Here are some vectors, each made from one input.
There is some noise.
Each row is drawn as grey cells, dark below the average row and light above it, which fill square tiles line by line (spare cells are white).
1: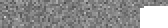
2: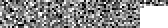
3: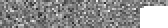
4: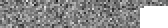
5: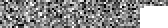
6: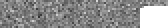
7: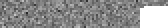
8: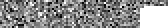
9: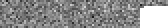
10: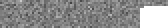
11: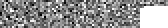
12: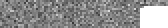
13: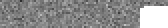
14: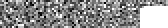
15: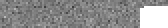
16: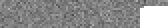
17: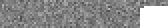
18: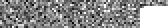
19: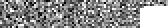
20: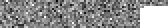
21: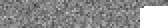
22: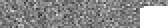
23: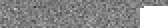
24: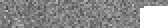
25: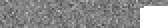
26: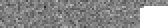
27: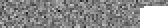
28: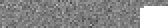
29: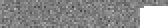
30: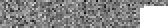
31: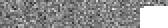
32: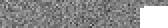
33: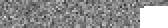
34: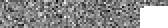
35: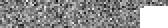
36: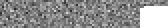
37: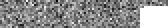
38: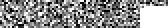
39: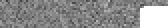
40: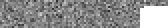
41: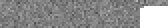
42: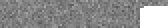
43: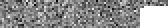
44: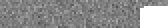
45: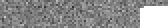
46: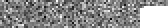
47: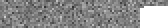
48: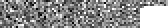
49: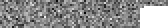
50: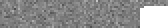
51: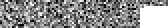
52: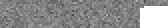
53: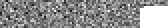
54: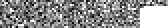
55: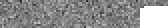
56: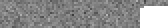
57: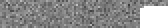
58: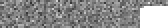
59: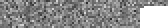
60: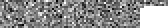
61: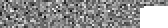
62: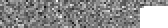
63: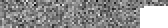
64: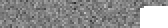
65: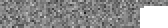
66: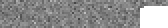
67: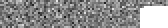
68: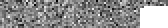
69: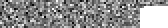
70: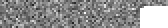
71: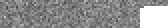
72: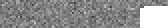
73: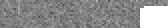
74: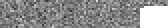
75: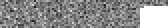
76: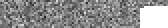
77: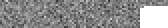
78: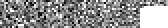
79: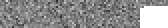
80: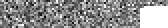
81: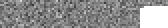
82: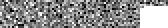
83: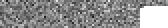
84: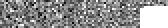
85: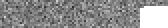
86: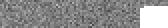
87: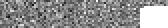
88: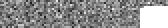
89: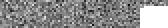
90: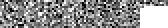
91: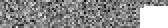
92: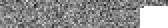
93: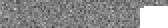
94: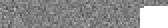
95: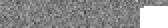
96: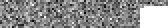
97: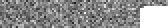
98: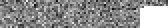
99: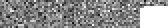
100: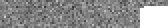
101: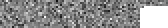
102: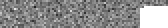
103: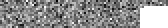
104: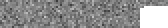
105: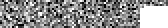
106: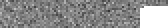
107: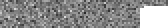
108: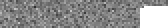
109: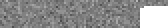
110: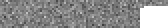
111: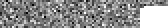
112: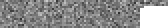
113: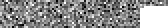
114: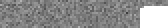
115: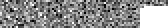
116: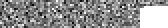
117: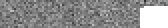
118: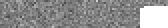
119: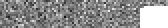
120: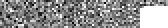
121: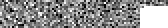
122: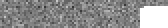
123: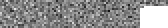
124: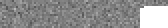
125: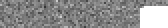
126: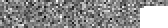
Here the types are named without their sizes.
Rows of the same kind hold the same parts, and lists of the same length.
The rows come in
3 kinds.
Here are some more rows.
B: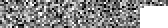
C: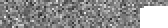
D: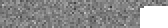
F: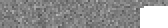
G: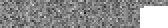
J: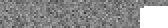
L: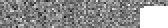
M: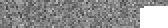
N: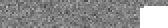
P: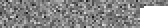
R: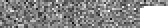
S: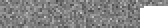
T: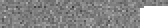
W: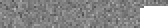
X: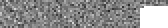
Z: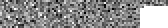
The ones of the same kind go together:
B, P
C, D, F, L, M, S, W, X
G, J, N, R, T, Z

